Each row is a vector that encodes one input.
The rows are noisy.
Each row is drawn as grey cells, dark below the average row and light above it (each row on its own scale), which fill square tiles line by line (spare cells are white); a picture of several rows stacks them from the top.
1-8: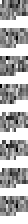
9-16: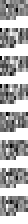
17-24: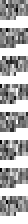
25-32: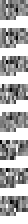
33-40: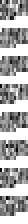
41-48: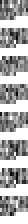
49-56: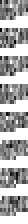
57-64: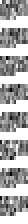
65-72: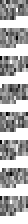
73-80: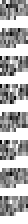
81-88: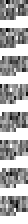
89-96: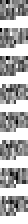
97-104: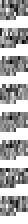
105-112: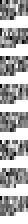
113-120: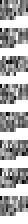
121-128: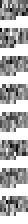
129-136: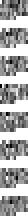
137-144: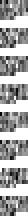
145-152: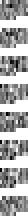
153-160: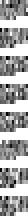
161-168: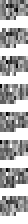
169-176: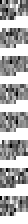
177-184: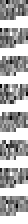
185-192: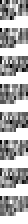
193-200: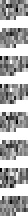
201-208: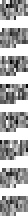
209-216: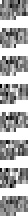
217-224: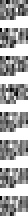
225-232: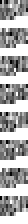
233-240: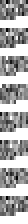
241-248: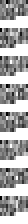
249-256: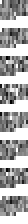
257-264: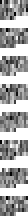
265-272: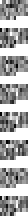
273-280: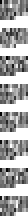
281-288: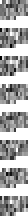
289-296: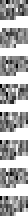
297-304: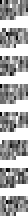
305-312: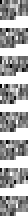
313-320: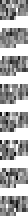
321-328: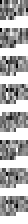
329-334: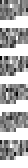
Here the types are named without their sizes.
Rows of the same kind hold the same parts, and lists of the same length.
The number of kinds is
3.
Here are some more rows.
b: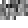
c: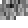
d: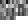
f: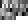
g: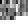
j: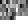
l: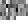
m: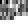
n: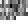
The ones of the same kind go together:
b, c, l, n
d, g, j, m
f

